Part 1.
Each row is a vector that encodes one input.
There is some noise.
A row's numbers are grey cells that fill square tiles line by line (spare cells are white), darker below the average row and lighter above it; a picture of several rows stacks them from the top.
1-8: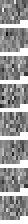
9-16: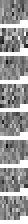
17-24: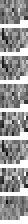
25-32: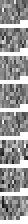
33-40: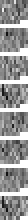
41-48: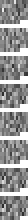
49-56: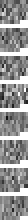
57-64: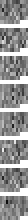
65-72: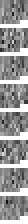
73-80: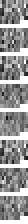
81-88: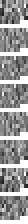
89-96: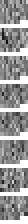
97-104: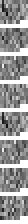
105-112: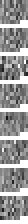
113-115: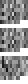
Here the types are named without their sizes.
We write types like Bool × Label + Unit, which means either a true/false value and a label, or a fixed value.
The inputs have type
Tree.
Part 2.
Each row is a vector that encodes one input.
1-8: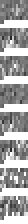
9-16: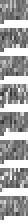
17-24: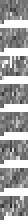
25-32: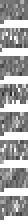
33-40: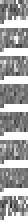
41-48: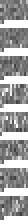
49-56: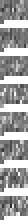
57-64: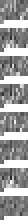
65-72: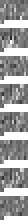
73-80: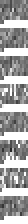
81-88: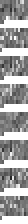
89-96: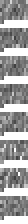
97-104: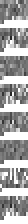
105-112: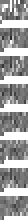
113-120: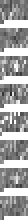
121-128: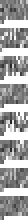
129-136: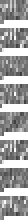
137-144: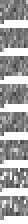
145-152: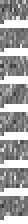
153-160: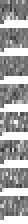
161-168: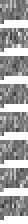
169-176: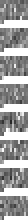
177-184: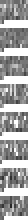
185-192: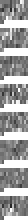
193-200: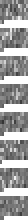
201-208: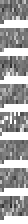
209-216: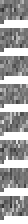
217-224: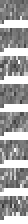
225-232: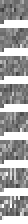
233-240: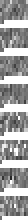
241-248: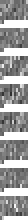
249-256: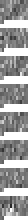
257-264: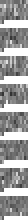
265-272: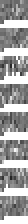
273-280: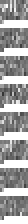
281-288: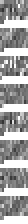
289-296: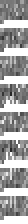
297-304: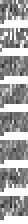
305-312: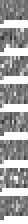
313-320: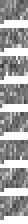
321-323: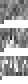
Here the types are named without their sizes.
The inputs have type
Bool × Bool × Bool × Bool.
